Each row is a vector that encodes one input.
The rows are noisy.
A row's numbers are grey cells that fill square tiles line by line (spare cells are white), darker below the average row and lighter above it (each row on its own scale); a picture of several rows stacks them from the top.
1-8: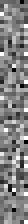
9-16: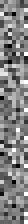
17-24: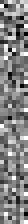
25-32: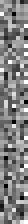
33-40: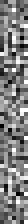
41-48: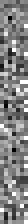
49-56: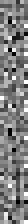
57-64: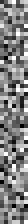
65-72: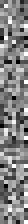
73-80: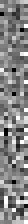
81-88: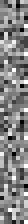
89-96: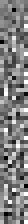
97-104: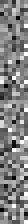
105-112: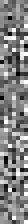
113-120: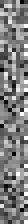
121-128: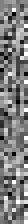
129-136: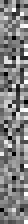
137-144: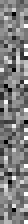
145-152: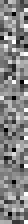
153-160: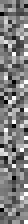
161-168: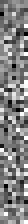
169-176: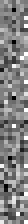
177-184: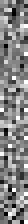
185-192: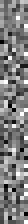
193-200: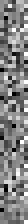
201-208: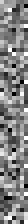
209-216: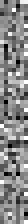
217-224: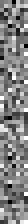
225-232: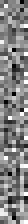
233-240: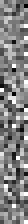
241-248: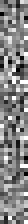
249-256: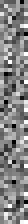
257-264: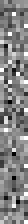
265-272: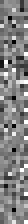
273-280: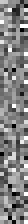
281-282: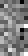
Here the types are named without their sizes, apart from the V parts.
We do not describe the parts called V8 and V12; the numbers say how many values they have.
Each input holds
a value of V8, together with either a point on a circle and a true/false value, or a value of V12.
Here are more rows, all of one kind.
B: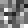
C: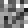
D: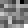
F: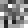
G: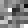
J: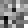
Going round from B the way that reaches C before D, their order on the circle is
B, F, J, G, C, D.
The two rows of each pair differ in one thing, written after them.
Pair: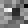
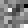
the true/false value
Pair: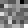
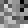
the place on the circle
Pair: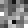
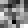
the true/false value
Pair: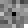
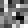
the value of V8
